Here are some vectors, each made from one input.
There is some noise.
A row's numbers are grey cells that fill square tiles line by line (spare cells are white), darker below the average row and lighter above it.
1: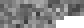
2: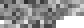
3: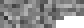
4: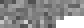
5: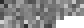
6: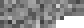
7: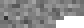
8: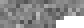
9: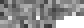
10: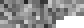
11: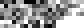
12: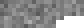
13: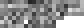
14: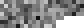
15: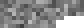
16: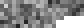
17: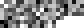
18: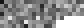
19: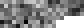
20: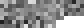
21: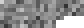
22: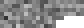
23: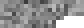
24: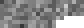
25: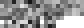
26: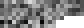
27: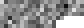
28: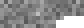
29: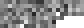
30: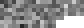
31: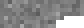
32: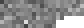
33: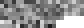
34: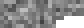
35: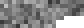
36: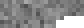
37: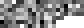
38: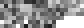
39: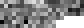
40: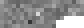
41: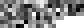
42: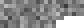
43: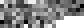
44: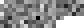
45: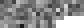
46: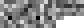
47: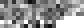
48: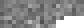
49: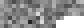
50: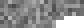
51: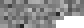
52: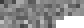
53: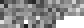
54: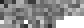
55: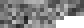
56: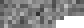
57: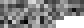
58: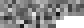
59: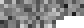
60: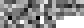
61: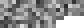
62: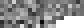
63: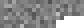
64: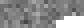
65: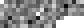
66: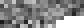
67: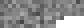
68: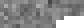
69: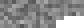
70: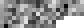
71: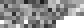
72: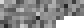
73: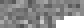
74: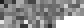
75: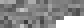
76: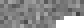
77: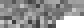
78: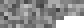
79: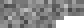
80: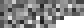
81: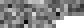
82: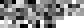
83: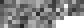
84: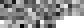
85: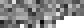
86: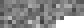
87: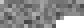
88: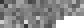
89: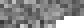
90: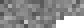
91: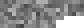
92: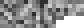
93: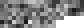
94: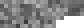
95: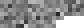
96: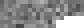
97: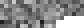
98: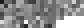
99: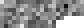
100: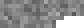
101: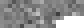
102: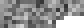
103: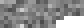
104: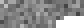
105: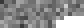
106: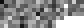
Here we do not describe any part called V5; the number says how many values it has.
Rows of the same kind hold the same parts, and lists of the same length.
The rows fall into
2 kinds.
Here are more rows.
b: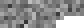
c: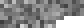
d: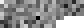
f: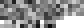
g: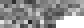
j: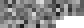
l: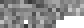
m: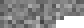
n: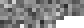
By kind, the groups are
b, d, f, g, j
c, l, m, n

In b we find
a node of a 7-node tree and a value of V5.
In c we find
a point on a 7-point line and a node of a 7-node tree.
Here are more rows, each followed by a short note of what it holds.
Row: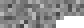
a node of a 7-node tree and a value of V5
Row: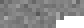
a point on a 7-point line and a node of a 7-node tree
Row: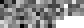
a point on a 7-point line and a node of a 7-node tree
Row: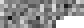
a node of a 7-node tree and a value of V5
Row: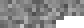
a point on a 7-point line and a node of a 7-node tree
